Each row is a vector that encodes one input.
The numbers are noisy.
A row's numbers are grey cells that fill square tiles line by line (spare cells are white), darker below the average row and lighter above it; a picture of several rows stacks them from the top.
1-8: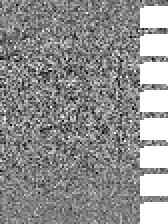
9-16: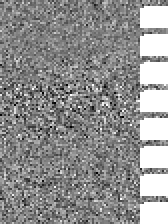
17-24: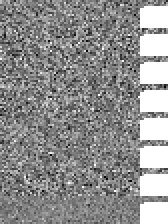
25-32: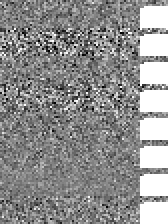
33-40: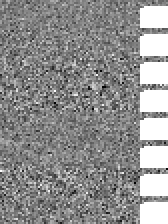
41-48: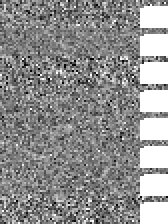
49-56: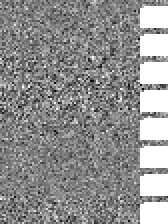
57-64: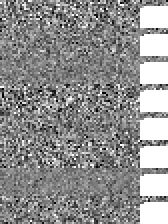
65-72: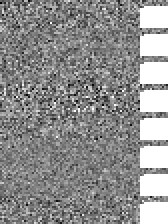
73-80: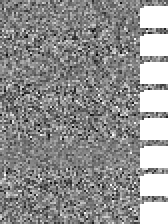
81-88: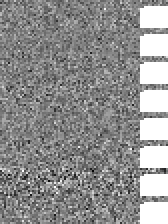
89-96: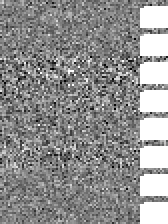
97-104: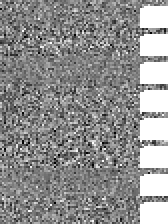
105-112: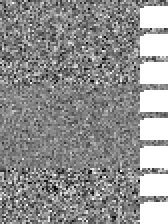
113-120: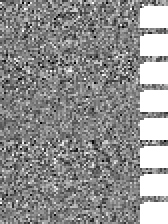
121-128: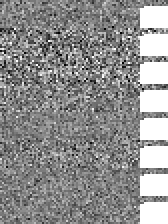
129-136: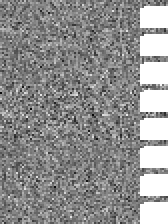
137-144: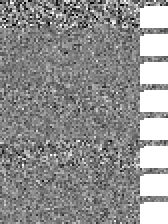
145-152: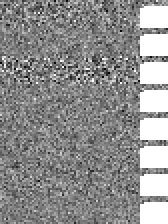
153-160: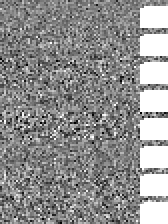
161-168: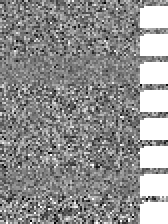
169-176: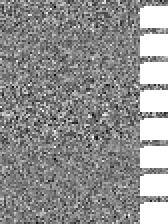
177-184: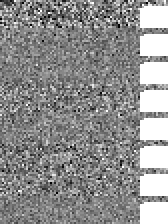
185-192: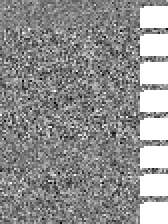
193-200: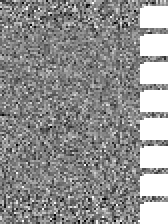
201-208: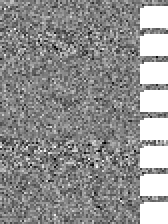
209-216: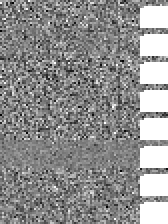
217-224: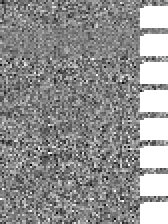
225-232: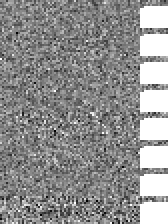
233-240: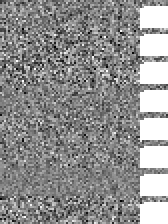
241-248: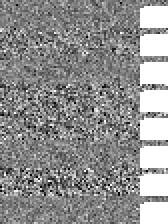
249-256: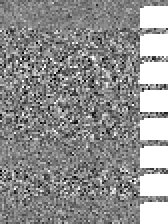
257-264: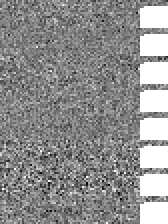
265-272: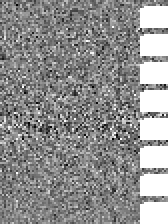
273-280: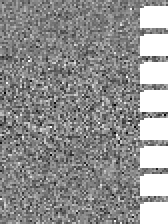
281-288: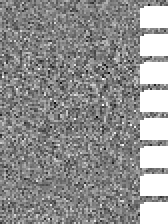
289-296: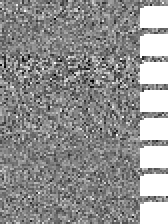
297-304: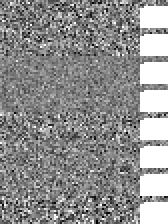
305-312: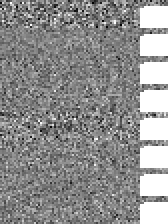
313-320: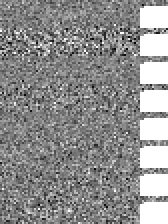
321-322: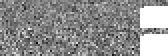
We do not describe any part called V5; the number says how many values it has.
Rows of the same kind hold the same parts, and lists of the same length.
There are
3 kinds of row.
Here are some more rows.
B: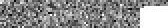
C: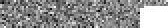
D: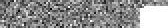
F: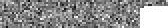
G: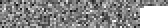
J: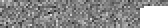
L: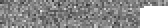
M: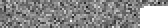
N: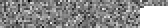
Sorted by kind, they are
B, C, G, J
D
F, L, M, N

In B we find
a point on a 15-point circle, one of 10 labels and a node of a 13-node tree.
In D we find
a value of V5.
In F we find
one of 10 labels and a node of a 13-node tree.
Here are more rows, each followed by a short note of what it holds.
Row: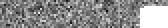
a value of V5
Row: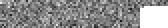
one of 10 labels and a node of a 13-node tree
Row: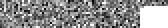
one of 10 labels and a node of a 13-node tree
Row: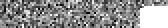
a value of V5
